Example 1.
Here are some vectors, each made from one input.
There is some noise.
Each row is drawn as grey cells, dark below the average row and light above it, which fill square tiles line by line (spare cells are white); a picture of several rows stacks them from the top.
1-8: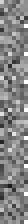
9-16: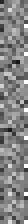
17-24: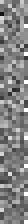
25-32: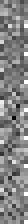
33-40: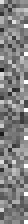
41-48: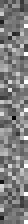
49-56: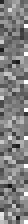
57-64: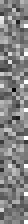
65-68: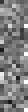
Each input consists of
either one of 9 labels, or a node of a 9-node tree.
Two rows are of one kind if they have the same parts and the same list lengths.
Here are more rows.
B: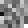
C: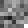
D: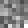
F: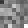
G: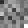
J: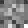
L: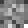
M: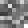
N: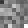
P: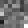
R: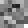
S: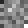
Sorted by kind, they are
B, M, R
C, D, F, G, J, L, N, P, S

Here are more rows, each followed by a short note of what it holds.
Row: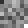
a node of a 9-node tree
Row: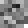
one of 9 labels
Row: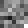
a node of a 9-node tree
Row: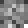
a node of a 9-node tree
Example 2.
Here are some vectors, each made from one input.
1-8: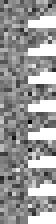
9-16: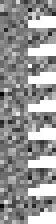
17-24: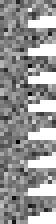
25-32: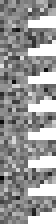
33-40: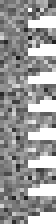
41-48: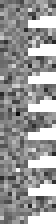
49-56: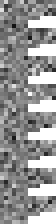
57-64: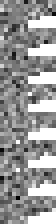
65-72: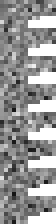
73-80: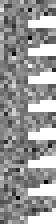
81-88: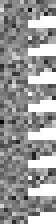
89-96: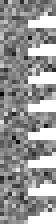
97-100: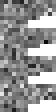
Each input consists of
a point on each of two 6-point lines and a true/false value.
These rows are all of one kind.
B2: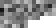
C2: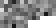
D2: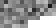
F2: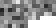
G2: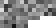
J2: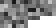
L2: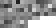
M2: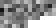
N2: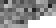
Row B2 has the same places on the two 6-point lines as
F2 and M2.
